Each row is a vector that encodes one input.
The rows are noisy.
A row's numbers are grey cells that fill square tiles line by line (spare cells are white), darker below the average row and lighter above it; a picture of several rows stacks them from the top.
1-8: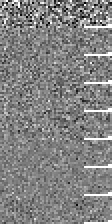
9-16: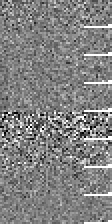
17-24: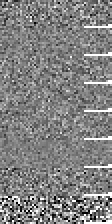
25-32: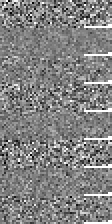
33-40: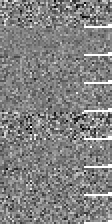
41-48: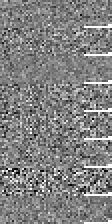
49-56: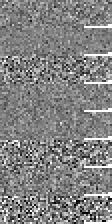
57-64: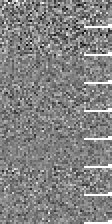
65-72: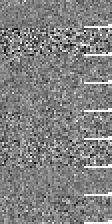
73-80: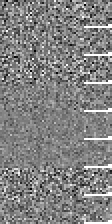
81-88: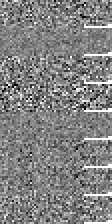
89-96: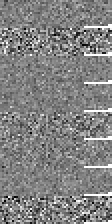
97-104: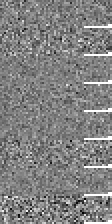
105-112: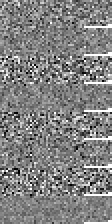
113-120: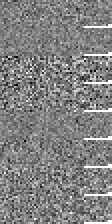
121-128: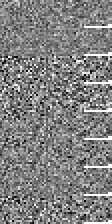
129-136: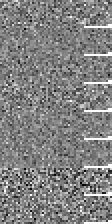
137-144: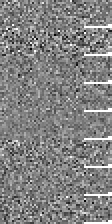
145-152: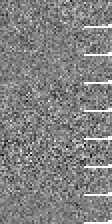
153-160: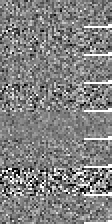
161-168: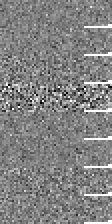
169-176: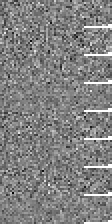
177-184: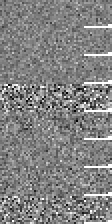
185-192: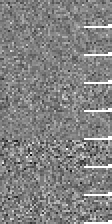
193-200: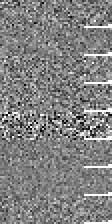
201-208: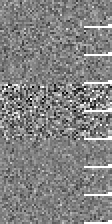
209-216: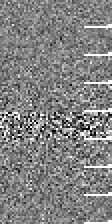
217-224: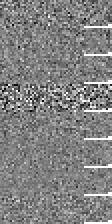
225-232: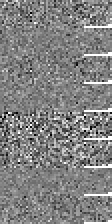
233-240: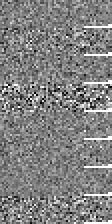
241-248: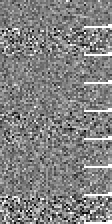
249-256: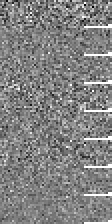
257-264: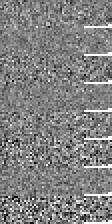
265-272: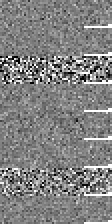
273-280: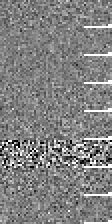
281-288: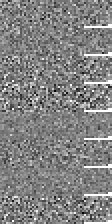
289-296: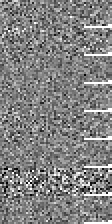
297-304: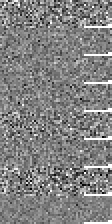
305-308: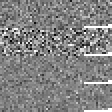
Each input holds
two labels (each one of 8), together with either a fixed value, or one of 8 labels, one of 12 labels and four true/false values.
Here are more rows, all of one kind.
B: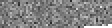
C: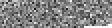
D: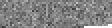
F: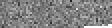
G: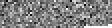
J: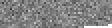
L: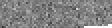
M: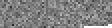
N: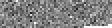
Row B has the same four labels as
F and L.
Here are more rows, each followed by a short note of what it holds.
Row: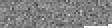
three labels (each one of 8), one of 12 labels and four true/false values
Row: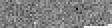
three labels (each one of 8), one of 12 labels and four true/false values
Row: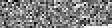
three labels (each one of 8), one of 12 labels and four true/false values
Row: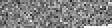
three labels (each one of 8), one of 12 labels and four true/false values
